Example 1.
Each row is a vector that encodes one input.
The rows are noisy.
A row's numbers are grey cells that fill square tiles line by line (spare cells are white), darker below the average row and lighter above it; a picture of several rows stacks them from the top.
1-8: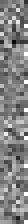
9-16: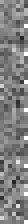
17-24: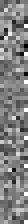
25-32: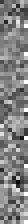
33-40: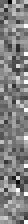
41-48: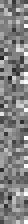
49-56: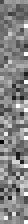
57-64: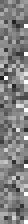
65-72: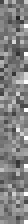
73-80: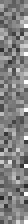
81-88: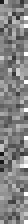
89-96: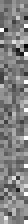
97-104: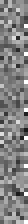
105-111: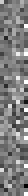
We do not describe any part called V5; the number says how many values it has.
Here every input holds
a node of an 11-node tree, together with either a fixed value, or a node of a 10-node tree and a value of V5.
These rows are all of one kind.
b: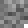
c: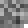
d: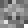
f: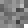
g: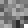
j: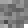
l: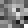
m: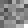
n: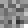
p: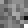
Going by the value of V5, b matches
m and n.
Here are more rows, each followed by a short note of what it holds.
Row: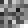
a node of a 10-node tree, a node of an 11-node tree and a value of V5
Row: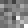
a node of an 11-node tree
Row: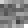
a node of a 10-node tree, a node of an 11-node tree and a value of V5
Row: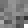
a node of a 10-node tree, a node of an 11-node tree and a value of V5
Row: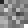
a node of a 10-node tree, a node of an 11-node tree and a value of V5
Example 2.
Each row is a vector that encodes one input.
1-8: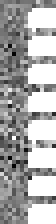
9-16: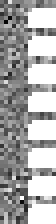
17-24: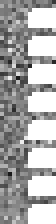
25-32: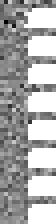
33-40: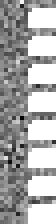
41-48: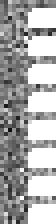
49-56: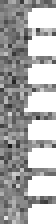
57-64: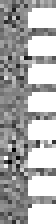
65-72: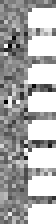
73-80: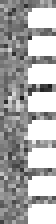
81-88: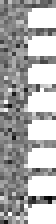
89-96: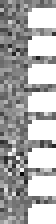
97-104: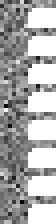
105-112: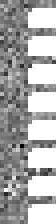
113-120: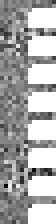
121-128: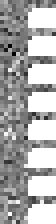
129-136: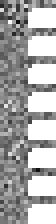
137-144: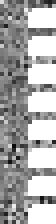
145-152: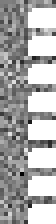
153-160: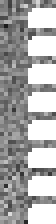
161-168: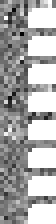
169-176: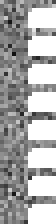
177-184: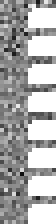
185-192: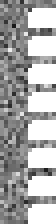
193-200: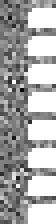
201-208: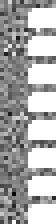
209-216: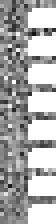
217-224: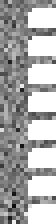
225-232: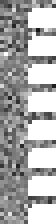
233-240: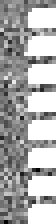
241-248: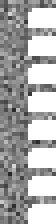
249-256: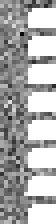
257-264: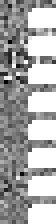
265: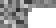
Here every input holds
either a point on an 8-point circle, or a point on a 9-point circle, or a point on a 10-point circle.
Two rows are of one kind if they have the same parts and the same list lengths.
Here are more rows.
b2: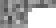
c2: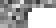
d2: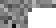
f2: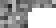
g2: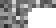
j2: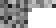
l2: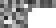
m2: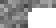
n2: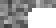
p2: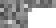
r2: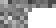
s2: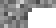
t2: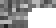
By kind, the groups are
b2, l2, p2, r2
c2, g2, s2
d2, f2, j2, m2, n2, t2

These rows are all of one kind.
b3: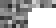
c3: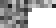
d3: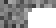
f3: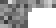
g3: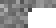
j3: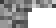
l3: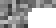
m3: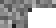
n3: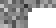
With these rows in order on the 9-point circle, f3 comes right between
d3 and l3.
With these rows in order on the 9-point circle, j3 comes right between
m3 and n3.
